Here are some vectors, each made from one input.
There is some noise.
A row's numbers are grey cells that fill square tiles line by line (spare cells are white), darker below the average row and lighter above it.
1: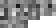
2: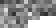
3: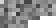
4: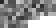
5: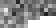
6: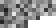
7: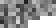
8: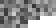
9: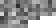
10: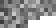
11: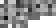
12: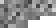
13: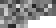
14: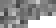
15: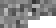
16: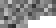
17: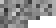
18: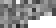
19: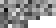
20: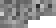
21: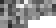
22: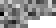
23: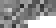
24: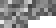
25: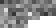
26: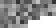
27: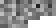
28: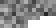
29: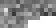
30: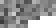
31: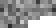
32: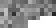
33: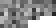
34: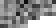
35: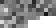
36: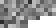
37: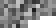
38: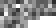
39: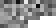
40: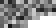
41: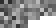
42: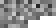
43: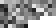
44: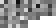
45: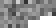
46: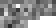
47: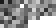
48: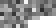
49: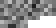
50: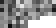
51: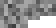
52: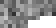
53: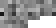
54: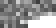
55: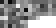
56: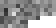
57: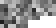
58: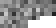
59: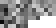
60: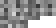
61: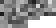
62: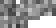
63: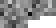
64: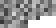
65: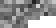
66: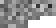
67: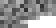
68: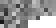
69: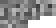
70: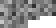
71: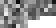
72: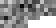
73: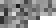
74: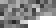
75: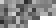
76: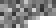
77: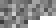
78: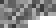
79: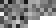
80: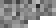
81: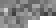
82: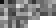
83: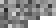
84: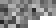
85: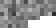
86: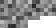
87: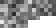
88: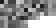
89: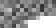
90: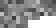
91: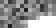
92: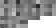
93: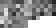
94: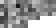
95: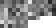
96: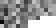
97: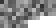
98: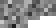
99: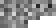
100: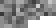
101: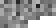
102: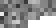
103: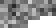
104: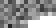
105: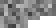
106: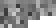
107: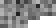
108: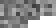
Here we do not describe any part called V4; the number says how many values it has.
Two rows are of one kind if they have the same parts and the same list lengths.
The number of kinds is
2.
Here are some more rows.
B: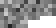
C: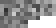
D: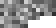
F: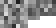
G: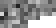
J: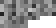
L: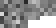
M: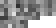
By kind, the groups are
B, D, F, J
C, G, L, M

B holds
a point on a 6-point line and a value of V4.
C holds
a point on a 5-point line and a point on a 6-point line.
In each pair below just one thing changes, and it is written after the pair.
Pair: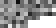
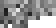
the place on the 5-point line
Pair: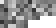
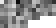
the place on the 6-point line
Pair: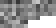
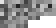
the place on the 5-point line
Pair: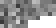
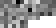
the place on the 5-point line
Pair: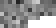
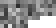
the place on the 6-point line
